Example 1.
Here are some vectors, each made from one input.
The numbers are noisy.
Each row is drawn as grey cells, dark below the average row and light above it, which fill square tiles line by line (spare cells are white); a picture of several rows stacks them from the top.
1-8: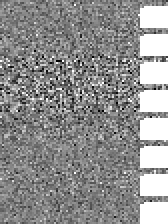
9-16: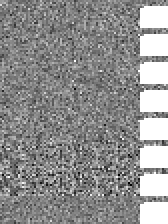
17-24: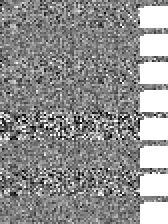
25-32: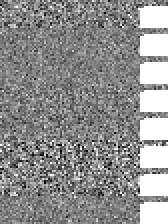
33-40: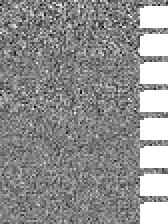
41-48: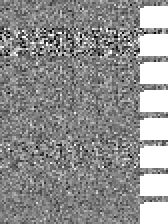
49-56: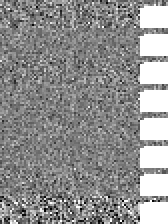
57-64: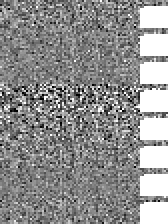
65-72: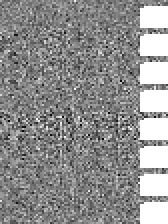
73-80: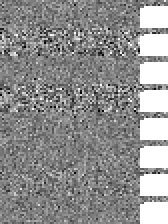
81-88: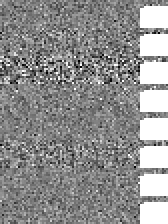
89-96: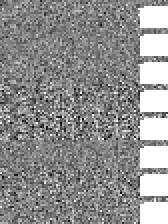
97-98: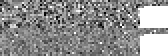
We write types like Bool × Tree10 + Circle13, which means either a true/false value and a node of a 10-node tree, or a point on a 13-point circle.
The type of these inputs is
Label6 + Line6.
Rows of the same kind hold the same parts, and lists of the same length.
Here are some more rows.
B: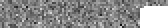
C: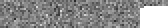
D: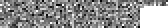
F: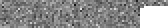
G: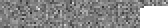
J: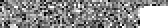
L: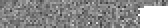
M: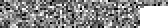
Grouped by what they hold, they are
B, C, G, M
D, F, J, L

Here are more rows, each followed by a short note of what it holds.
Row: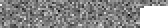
one of 6 labels
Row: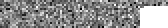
one of 6 labels
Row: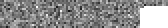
one of 6 labels
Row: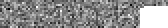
one of 6 labels
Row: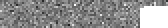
a point on a 6-point line
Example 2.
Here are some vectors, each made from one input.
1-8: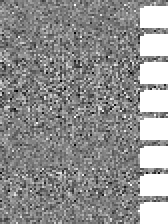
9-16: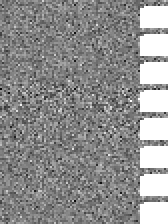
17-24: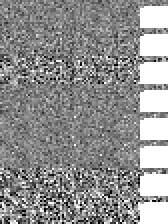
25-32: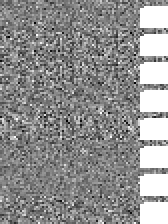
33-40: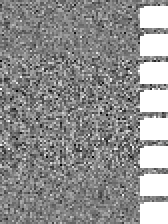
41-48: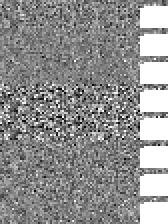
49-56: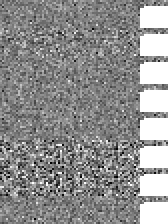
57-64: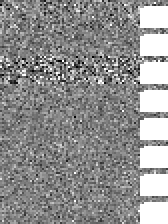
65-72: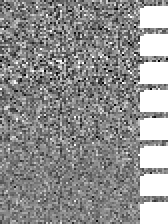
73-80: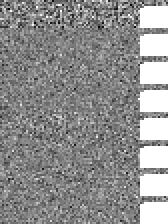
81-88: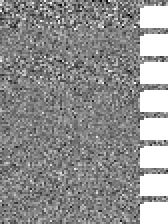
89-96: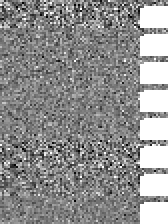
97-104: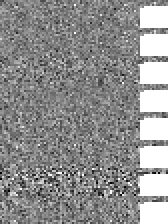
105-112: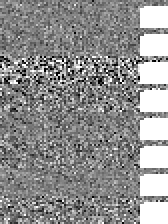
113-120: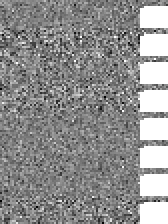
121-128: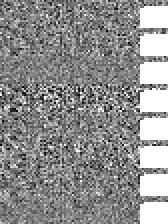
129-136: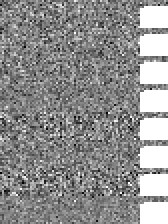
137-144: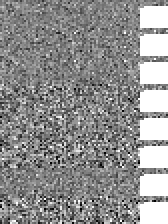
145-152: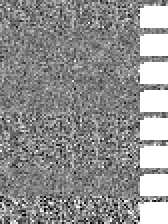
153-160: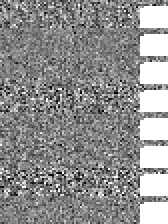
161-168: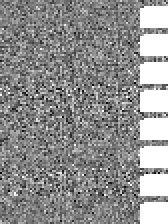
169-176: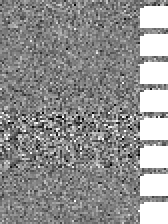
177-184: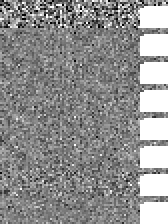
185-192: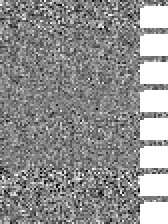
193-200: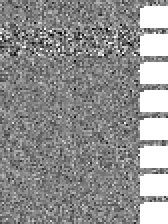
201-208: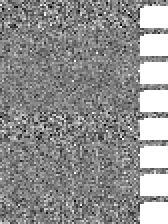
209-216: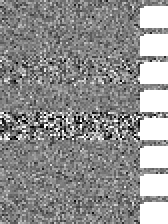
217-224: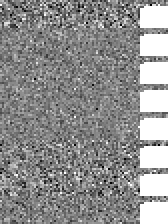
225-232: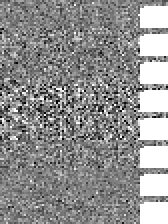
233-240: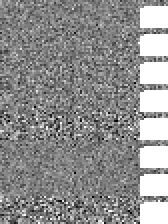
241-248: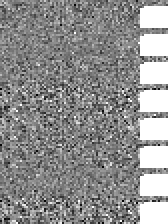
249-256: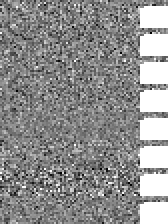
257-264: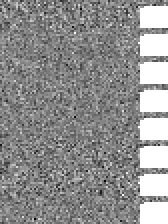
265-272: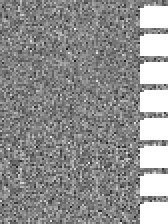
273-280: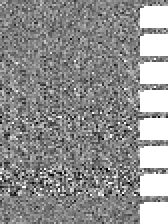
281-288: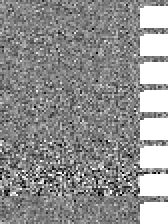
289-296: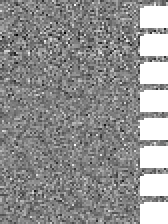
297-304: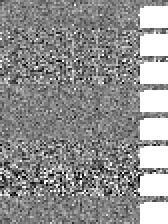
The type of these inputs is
Circle15 + Label6.
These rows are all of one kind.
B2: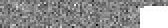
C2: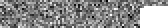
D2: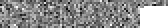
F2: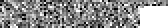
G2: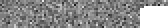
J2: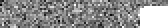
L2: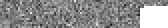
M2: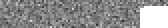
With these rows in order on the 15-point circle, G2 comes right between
C2 and L2.
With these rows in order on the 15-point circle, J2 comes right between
F2 and L2.
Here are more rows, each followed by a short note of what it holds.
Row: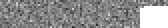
a point on a 15-point circle
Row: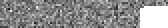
one of 6 labels
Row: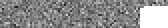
one of 6 labels
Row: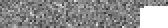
a point on a 15-point circle
